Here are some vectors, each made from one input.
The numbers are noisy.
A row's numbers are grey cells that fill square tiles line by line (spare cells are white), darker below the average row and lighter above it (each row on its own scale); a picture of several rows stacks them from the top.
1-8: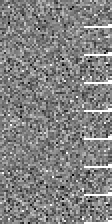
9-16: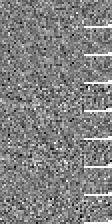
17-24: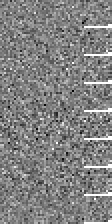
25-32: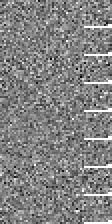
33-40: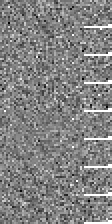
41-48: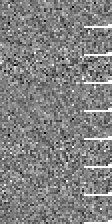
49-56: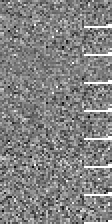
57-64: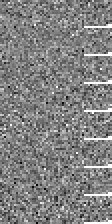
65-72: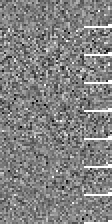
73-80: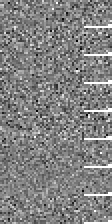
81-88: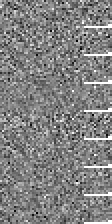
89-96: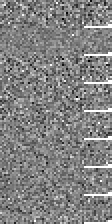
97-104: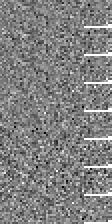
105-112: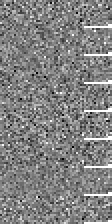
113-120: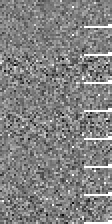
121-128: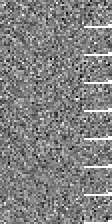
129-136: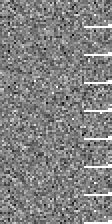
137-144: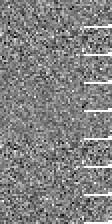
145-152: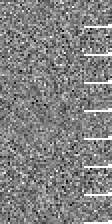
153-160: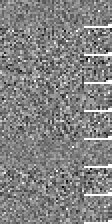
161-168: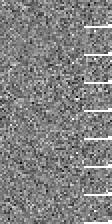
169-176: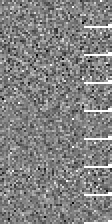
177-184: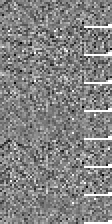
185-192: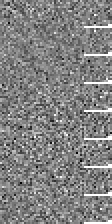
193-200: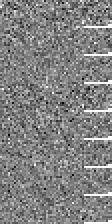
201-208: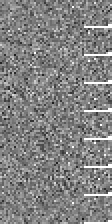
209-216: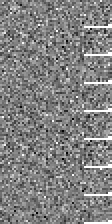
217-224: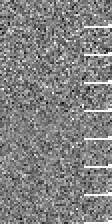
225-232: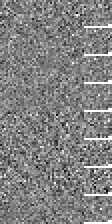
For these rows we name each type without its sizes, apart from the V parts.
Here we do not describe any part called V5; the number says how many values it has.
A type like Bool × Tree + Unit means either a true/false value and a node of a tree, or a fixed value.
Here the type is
Bool × Bool × Bool × Bool + Line + List(V5) × Tree.
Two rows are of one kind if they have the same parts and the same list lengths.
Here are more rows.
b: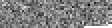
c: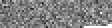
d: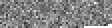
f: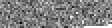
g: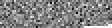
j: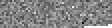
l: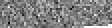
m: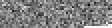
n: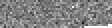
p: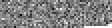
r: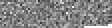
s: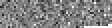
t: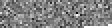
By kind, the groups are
b, f, g, l, m, t
c
d
j, n, r, s
p

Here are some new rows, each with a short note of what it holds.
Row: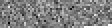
four true/false values
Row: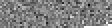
four true/false values
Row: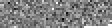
four true/false values
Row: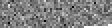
four true/false values
